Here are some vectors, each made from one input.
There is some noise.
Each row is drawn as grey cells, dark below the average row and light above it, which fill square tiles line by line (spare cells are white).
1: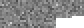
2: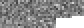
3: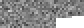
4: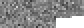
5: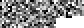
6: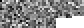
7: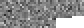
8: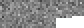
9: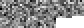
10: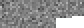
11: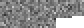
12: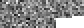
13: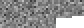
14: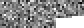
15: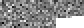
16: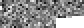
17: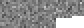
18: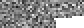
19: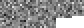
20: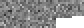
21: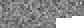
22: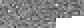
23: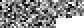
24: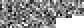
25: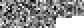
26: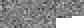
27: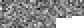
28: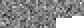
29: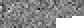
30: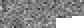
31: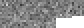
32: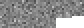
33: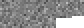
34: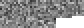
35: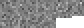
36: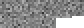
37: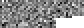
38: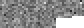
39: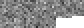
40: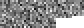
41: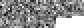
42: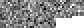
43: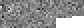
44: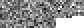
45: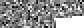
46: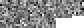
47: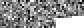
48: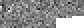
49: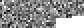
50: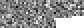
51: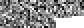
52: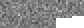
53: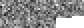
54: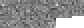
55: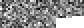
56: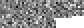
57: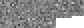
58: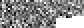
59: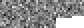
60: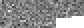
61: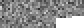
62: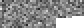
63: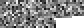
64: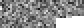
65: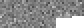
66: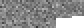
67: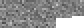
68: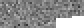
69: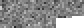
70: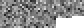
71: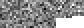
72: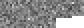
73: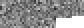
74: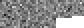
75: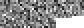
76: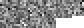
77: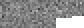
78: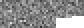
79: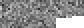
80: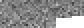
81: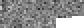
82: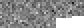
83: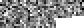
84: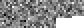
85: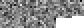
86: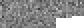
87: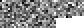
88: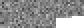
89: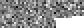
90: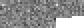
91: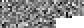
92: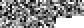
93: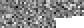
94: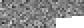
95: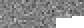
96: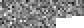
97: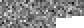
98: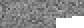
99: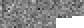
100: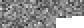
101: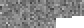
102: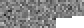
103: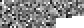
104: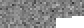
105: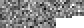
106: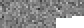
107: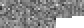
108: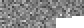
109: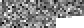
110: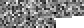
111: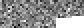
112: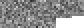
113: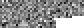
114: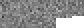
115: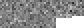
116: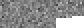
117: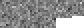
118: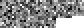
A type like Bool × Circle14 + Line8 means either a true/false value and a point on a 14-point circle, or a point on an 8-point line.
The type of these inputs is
Bool × Bool × Bool × (Circle6 + Unit) + Label8.
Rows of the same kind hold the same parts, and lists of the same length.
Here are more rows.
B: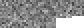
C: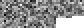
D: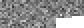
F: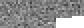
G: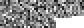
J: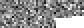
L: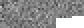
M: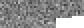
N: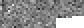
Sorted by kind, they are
B, C, D, F, M
G, J
L, N

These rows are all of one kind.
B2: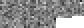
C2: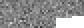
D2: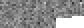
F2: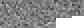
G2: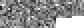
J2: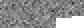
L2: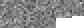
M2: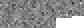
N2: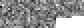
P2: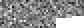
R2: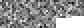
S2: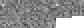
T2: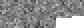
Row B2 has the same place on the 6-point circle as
D2, F2 and M2.
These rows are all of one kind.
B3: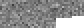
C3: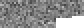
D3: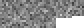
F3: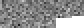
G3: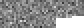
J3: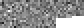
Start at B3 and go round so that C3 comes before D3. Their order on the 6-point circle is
B3, C3, D3, F3, J3, G3.
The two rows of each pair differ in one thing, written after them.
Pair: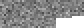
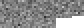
one of the three true/false values
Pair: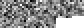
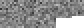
the place on the 6-point circle
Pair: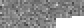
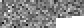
one of the three true/false values
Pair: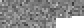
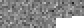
one of the three true/false values
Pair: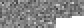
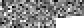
the place on the 6-point circle
